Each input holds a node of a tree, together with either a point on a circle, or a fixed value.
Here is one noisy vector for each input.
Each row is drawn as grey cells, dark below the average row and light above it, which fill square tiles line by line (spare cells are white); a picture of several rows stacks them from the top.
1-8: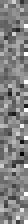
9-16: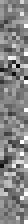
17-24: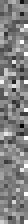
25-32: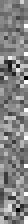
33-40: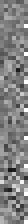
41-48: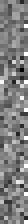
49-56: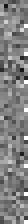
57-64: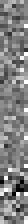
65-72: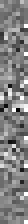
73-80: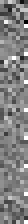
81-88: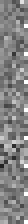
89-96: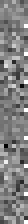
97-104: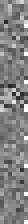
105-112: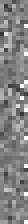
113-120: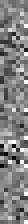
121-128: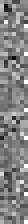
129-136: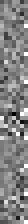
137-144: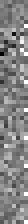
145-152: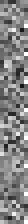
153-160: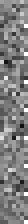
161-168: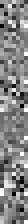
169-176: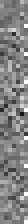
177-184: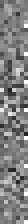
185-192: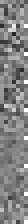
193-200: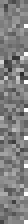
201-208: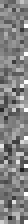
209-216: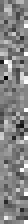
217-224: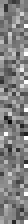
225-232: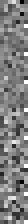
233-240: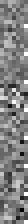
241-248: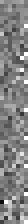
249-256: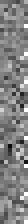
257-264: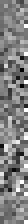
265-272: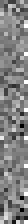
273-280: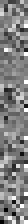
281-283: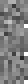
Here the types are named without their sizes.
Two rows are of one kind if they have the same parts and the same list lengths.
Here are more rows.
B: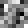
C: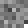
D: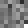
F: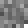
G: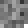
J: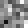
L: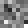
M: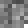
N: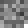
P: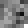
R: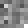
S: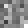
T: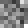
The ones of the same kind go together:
B, C, L
D, F, G, J, M, N, P, R, S, T

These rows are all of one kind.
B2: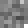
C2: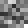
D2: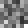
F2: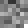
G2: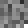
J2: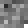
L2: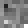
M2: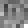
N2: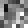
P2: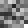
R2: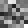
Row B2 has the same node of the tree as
C2, D2, P2 and R2.
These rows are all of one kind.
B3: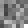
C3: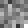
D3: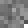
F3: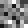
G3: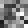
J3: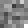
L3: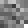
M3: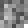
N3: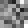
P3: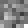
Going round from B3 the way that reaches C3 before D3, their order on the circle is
B3, F3, G3, M3, C3, N3, D3, P3, L3, J3.
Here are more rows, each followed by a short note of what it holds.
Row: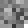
a point on a circle and a node of a tree
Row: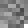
a node of a tree
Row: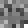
a node of a tree
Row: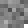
a node of a tree
